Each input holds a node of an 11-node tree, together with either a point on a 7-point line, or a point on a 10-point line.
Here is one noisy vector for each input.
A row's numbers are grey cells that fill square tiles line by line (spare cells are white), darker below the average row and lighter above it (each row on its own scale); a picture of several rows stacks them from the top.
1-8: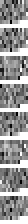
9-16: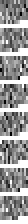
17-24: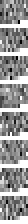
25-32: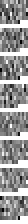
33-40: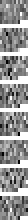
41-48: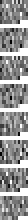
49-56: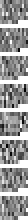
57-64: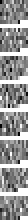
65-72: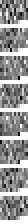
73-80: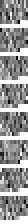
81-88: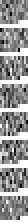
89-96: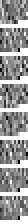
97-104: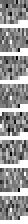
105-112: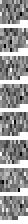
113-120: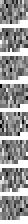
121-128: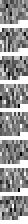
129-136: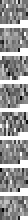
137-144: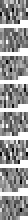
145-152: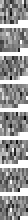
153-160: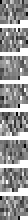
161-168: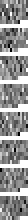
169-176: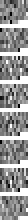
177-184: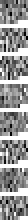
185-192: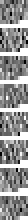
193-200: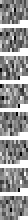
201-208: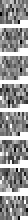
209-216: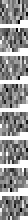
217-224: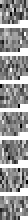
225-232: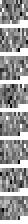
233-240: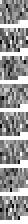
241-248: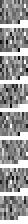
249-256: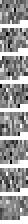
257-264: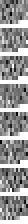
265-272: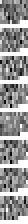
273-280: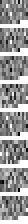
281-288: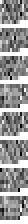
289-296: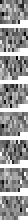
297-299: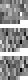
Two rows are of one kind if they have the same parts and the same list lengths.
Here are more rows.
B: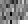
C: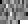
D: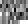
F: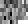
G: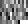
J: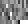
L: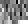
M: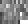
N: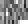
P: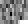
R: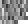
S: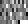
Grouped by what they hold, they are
B, D, F, L, N, P, R
C, G, J, M, S

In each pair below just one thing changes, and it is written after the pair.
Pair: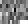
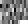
the node of the tree
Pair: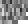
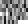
the place on the 10-point line
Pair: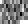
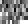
the node of the tree
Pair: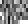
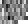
the place on the 10-point line
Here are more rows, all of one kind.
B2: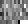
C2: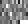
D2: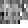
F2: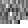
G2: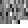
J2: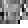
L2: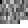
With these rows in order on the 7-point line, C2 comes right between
F2 and G2.
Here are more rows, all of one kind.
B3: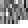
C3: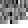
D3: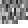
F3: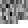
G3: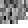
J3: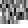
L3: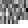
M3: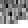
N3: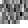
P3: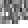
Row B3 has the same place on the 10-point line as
J3 and L3.
